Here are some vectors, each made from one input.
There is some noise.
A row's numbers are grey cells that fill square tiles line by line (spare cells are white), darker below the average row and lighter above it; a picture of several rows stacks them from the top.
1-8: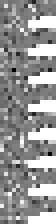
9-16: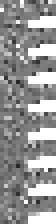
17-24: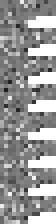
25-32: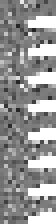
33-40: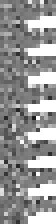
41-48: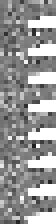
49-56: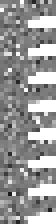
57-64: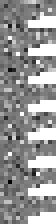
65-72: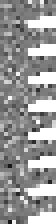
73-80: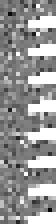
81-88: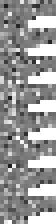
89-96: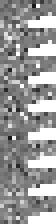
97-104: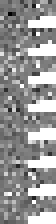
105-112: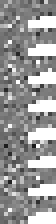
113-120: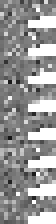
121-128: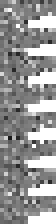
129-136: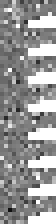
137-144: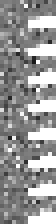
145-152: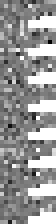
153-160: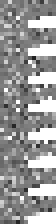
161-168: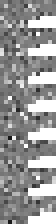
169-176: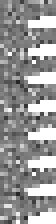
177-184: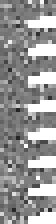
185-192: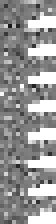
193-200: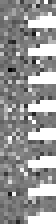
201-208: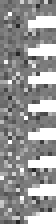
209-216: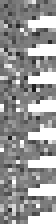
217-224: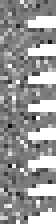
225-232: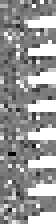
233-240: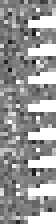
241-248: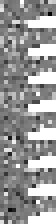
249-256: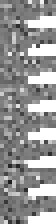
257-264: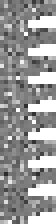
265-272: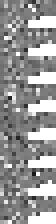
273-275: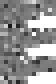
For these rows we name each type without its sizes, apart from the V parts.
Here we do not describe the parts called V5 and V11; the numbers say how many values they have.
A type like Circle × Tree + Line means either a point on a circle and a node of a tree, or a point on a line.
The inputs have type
Bool × Bool × Bool × V5 + Label × Label × V11.
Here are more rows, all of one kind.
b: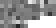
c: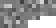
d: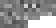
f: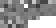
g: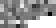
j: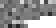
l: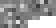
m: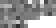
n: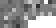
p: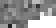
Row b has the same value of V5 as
c, g, l and m.
